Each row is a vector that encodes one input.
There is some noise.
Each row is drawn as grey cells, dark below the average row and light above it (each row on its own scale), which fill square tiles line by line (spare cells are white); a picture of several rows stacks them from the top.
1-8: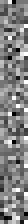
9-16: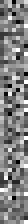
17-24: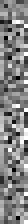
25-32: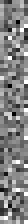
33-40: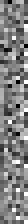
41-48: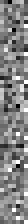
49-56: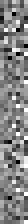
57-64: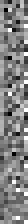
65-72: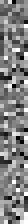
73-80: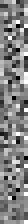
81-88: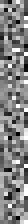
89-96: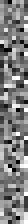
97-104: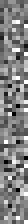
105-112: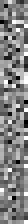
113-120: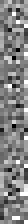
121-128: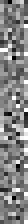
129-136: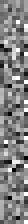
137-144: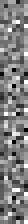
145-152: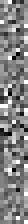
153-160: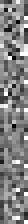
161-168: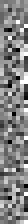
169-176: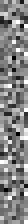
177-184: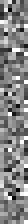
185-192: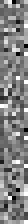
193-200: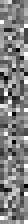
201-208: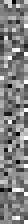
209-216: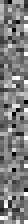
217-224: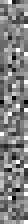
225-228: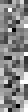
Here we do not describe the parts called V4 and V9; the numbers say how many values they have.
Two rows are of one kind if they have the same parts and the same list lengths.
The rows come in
3 kinds.
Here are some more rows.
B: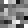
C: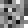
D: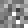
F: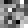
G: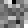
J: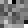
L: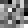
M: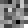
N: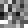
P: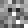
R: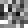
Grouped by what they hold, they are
B
C, F, L, M
D, G, J, N, P, R

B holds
a point on a 5-point line and a point on an 8-point line.
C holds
a value of V9.
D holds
a point on an 8-point line and a value of V4.
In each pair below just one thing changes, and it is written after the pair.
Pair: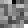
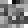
the place on the 8-point line
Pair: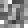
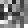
the place on the 8-point line
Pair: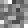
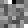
the value of V4
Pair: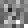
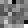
the value of V4
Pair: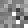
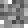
the value of V4
